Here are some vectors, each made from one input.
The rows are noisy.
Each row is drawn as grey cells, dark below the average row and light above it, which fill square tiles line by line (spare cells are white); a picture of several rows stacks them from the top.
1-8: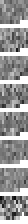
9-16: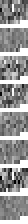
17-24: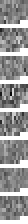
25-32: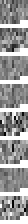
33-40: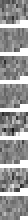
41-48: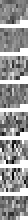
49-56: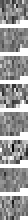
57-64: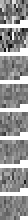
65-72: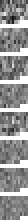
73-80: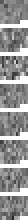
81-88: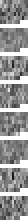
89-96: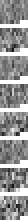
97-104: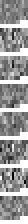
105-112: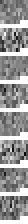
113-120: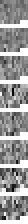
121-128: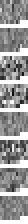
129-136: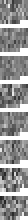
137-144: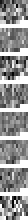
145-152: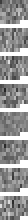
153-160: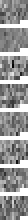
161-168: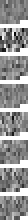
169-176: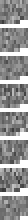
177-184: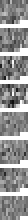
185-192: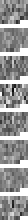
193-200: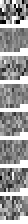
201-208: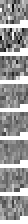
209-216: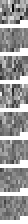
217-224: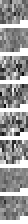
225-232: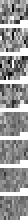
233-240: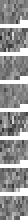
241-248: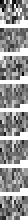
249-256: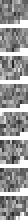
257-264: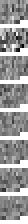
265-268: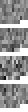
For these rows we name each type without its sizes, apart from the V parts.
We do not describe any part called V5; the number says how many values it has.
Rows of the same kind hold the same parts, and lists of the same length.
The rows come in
5 kinds.
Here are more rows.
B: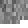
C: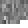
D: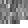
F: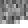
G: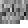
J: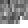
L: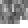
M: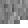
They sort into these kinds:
B, C
D
F, G
J, L
M

